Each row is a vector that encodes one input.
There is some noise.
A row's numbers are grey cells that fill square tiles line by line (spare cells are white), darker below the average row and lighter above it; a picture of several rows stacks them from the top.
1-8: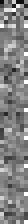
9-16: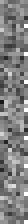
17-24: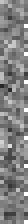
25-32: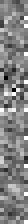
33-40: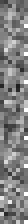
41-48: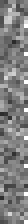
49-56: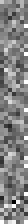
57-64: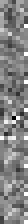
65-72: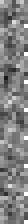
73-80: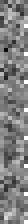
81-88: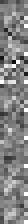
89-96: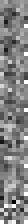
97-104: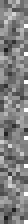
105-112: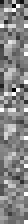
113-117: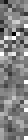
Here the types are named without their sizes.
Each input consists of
a list of points on a line.
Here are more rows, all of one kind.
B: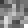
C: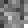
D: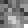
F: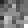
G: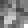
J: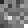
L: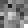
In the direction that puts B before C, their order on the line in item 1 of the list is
B, G, L, F, C, J, D.
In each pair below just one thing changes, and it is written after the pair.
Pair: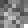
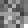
the place on the line in item 2 of the list
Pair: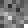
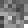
the place on the line in item 1 of the list
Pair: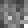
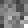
the place on the line in item 1 of the list
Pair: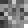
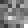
the place on the line in item 2 of the list
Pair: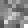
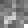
the place on the line in item 2 of the list
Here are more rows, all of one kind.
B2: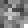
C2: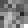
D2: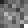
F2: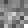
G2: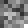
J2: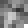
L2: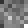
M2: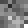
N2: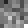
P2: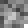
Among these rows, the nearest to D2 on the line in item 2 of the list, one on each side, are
F2 and L2.
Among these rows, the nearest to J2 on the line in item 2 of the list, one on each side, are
C2 and P2.
